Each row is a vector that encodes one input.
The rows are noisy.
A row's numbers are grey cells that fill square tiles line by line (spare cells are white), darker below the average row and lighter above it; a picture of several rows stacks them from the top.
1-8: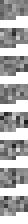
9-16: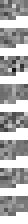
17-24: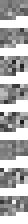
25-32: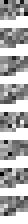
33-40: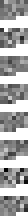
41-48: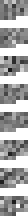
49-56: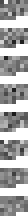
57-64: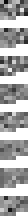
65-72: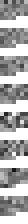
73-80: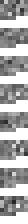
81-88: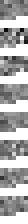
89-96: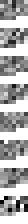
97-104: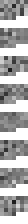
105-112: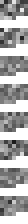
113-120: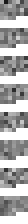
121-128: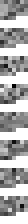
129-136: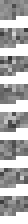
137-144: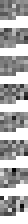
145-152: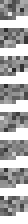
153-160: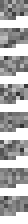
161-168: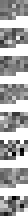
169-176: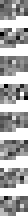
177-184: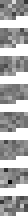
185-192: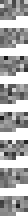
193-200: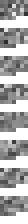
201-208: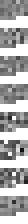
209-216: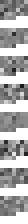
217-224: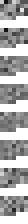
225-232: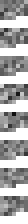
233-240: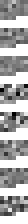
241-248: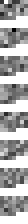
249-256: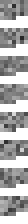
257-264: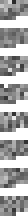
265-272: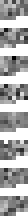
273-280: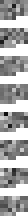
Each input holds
either a point on a 5-point line, or a list of up to two points on an 11-point circle.
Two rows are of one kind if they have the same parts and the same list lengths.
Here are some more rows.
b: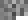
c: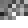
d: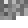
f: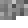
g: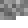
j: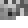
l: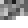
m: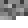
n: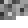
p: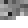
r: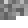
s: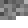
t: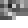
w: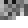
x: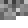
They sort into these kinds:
b, f, m, s, t, x
c, d, g, n, r
j
l, p, w

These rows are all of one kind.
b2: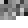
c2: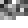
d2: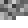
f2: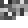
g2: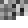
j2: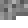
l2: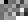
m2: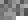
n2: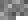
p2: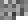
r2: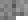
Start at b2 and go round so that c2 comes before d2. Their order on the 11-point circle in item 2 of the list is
b2, m2, p2, l2, r2, c2, n2, f2, d2, j2, g2.
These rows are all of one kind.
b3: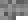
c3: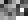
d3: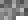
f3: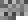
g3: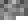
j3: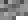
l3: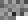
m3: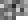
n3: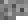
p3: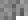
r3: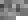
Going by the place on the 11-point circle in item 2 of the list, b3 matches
d3, j3, l3 and m3.
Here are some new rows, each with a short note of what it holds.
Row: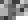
a point on a 5-point line
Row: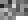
a list of two items
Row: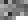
a point on a 5-point line
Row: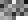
a list of two items
